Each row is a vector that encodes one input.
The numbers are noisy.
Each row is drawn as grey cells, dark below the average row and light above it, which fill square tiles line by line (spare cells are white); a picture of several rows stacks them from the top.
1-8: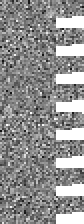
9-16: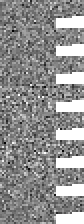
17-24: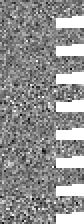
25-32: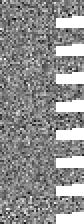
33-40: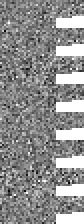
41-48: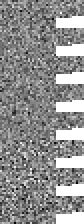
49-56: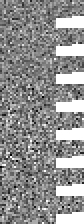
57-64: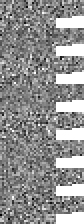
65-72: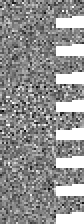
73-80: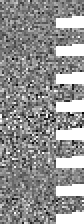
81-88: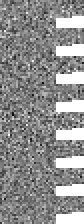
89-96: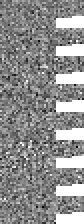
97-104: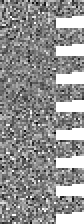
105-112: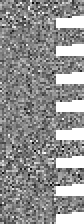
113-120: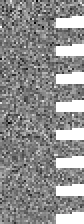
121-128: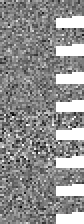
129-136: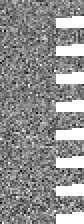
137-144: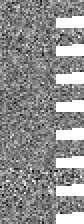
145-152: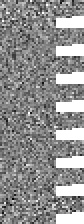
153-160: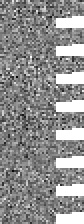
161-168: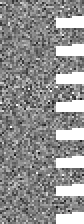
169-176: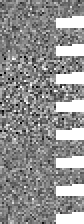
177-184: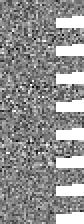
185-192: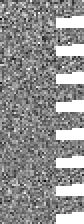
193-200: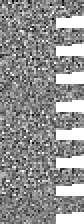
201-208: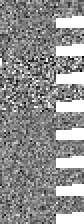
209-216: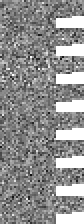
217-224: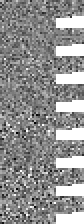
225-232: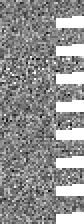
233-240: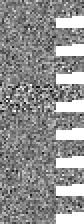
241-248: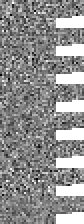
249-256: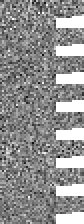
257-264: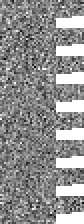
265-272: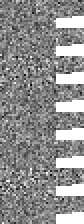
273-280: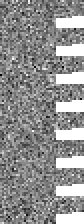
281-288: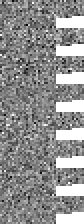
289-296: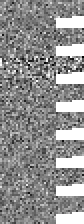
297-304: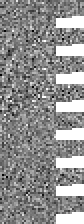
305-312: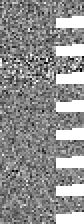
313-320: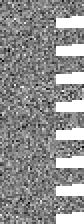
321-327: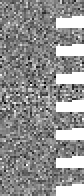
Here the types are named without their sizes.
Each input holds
a list of items, each either a label and a true/false value, or a point on a line.
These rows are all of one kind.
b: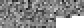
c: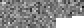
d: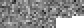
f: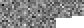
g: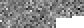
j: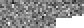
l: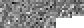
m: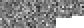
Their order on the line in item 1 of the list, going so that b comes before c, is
b, d, f, j, c, g, l, m.
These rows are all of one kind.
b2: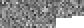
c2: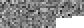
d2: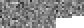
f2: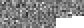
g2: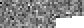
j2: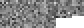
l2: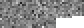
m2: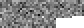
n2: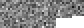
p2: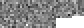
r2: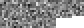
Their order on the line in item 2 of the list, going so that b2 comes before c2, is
r2, n2, m2, l2, b2, p2, d2, j2, g2, c2, f2.
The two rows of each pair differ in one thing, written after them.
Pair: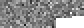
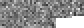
the true/false value in item 2 of the list
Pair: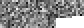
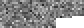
the true/false value in item 1 of the list
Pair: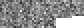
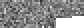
the true/false value in item 2 of the list
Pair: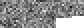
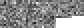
the label in item 1 of the list
